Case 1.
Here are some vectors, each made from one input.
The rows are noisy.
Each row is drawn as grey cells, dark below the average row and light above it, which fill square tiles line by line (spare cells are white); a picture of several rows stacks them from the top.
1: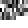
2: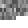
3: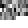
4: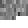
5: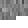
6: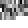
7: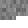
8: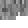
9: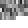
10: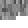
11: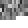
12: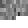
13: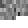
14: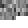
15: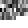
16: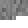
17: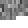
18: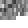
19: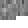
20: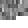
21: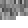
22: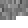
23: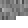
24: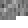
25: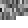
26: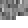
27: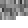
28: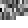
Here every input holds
a point on a 4-point line.
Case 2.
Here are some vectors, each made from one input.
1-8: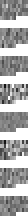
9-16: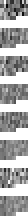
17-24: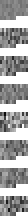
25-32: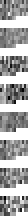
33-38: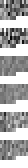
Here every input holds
a node of an 8-node tree.
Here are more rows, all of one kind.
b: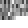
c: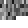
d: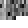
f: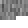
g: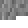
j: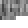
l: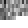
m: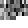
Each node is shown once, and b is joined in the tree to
m.
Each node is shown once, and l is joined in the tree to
f, g and m.
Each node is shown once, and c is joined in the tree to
g.
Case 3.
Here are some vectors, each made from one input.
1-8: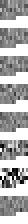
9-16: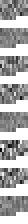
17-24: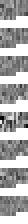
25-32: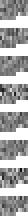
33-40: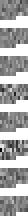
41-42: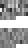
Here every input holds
a point on an 8-point line.
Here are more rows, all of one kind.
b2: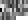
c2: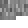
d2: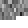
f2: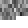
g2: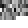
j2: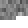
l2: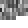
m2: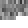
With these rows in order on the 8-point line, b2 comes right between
j2 and l2.
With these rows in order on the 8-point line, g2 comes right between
c2 and l2.
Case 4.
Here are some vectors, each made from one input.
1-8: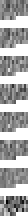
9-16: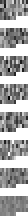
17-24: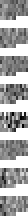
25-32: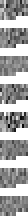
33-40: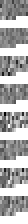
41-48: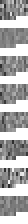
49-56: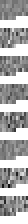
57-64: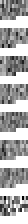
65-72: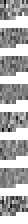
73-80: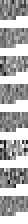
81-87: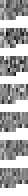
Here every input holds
a node of a 17-node tree.
